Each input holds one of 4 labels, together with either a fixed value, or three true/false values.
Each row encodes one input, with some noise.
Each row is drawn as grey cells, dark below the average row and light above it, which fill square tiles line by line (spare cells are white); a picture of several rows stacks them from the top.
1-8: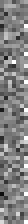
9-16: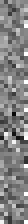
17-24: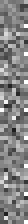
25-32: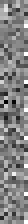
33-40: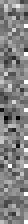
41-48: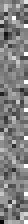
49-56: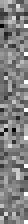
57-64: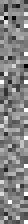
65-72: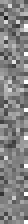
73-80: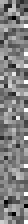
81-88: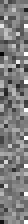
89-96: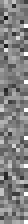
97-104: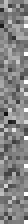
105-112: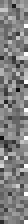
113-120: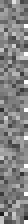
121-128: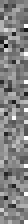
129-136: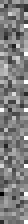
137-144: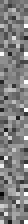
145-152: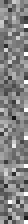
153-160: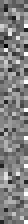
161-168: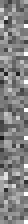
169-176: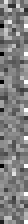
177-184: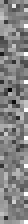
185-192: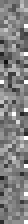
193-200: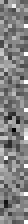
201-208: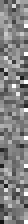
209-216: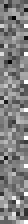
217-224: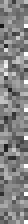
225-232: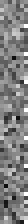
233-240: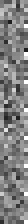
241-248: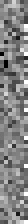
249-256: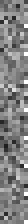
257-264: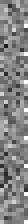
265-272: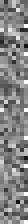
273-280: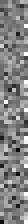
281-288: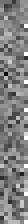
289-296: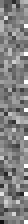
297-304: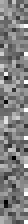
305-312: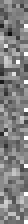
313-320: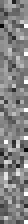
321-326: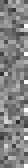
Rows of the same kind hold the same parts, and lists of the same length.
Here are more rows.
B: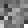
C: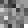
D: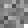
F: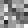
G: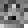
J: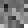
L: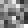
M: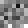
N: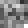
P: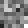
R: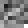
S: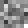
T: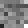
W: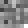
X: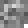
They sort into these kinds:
B, C, F, G, J, L, M, N, P, R, T, X
D, S, W

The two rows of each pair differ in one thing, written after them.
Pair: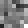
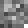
one of the three true/false values
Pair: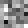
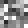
one of the three true/false values
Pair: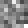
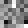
one of the three true/false values
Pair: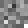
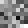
one of the three true/false values
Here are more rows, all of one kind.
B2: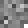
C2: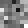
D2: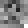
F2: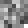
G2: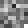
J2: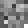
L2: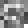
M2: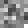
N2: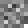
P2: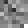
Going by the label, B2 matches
G2, J2 and N2.
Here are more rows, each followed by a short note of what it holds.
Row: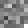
one of 4 labels
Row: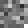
one of 4 labels
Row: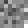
one of 4 labels
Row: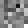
one of 4 labels and three true/false values
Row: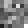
one of 4 labels
